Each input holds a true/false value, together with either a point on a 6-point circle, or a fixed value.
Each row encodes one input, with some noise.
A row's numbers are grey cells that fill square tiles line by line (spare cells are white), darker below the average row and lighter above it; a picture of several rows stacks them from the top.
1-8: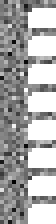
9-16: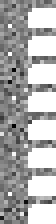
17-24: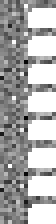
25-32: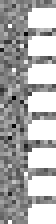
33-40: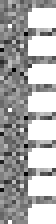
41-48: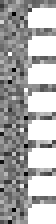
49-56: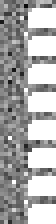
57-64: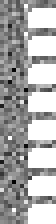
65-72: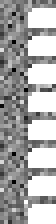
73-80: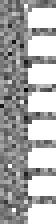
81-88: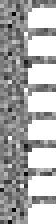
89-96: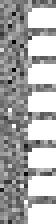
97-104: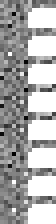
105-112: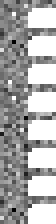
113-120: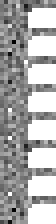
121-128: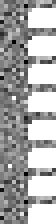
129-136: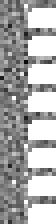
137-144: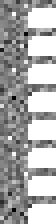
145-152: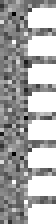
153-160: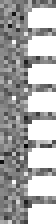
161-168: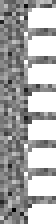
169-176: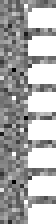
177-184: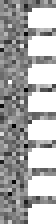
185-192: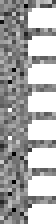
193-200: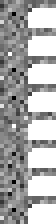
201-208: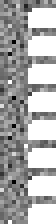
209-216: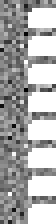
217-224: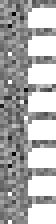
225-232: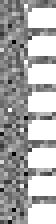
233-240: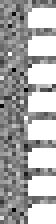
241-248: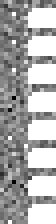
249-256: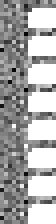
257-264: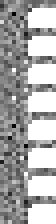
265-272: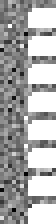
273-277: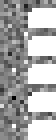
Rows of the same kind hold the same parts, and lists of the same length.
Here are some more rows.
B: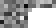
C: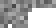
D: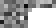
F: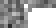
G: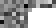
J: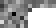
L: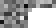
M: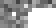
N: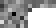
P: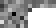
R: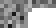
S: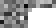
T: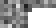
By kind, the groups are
B, D, G, L, S
C, F, J, M, N, P, R, T

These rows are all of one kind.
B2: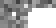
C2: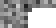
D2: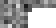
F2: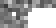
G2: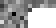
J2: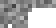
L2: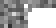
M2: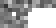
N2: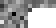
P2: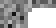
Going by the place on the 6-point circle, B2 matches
F2 and M2.
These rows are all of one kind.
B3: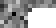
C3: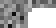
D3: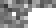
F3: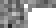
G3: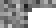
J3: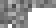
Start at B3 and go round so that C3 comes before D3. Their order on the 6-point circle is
B3, C3, F3, D3, J3, G3.
